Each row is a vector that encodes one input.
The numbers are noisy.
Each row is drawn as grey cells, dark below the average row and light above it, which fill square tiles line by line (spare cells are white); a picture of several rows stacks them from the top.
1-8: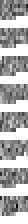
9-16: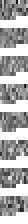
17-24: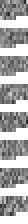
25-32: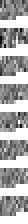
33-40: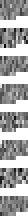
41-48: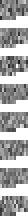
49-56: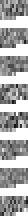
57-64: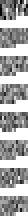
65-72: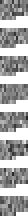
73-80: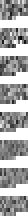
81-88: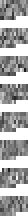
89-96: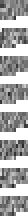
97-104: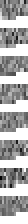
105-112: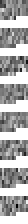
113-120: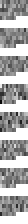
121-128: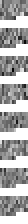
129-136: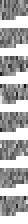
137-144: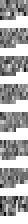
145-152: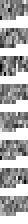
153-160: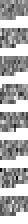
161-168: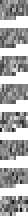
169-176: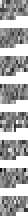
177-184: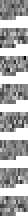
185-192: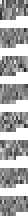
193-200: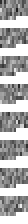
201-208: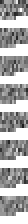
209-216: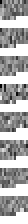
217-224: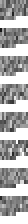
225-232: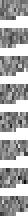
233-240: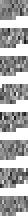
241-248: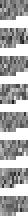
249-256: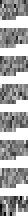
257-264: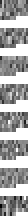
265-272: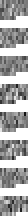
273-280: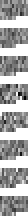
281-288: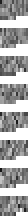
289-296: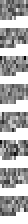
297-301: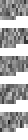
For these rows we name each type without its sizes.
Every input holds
either four true/false values, or a list of points on a line.
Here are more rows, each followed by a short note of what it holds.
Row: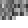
a list of two items
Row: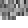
a list of one item
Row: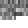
a list of one item
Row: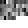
the empty list
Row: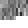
a list of two items
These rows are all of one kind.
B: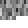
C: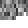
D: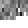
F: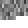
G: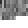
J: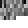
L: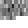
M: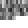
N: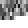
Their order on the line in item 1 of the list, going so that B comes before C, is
J, F, M, N, L, G, D, B, C.
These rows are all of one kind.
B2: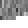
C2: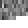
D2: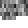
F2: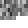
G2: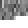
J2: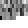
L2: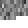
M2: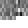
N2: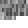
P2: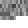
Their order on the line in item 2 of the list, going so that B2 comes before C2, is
D2, B2, L2, P2, J2, M2, C2, G2, F2, N2.
